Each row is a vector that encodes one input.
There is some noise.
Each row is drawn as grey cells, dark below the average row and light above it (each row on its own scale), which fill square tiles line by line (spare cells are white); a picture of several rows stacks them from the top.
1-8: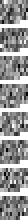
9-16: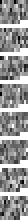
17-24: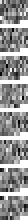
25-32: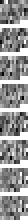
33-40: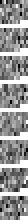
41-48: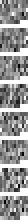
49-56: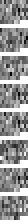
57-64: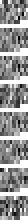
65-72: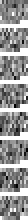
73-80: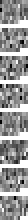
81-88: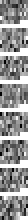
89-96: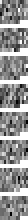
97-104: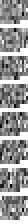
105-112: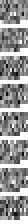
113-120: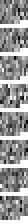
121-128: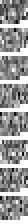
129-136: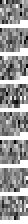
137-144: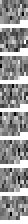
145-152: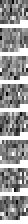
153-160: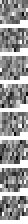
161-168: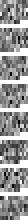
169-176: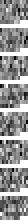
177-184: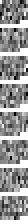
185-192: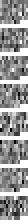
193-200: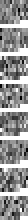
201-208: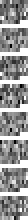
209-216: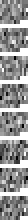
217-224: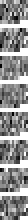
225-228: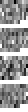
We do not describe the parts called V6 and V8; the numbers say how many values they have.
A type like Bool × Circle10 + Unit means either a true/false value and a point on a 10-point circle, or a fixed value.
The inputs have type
Bool × Circle5 + Label9 + (Line4 + V6) × V8.
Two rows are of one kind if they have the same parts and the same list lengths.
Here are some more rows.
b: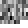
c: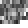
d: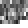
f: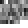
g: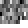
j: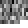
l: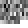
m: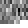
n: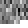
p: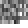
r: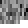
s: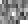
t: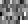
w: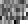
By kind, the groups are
b, l, s
c, d, g, p, t, w
f, j, r
m, n

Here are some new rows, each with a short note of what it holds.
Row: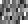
a point on a 4-point line and a value of V8
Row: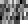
a point on a 4-point line and a value of V8
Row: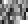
one of 9 labels
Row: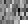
a point on a 5-point circle and a true/false value
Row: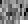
one of 9 labels
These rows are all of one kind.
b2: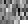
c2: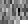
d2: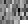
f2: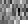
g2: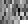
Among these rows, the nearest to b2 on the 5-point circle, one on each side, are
d2 and f2.
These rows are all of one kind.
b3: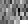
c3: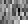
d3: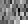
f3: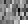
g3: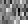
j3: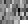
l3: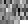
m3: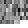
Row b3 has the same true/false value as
d3 and g3.
